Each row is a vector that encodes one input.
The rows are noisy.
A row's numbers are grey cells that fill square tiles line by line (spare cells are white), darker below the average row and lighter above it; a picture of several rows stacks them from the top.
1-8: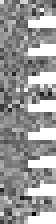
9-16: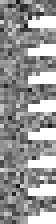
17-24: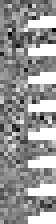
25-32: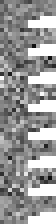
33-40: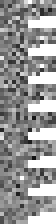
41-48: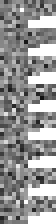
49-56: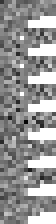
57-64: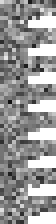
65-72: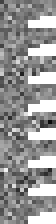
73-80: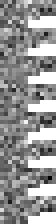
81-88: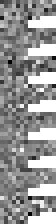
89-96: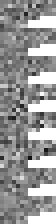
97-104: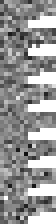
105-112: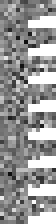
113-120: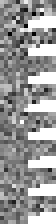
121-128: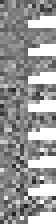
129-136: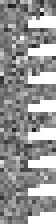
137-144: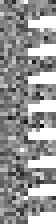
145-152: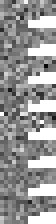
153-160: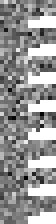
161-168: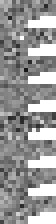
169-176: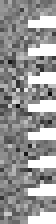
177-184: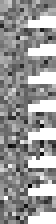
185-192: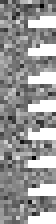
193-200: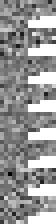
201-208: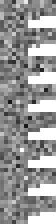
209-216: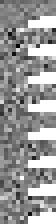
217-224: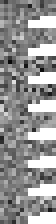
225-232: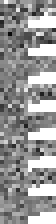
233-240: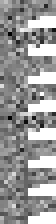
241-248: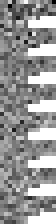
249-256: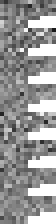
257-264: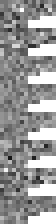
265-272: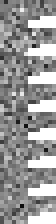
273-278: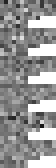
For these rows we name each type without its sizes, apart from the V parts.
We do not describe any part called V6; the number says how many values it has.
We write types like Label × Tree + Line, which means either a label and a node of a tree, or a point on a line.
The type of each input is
Bool × V6 + Tree + Unit.
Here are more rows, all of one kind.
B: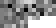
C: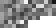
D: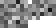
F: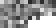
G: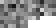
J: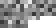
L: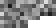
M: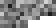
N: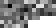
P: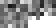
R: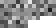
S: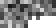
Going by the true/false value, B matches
C, L, M and N.
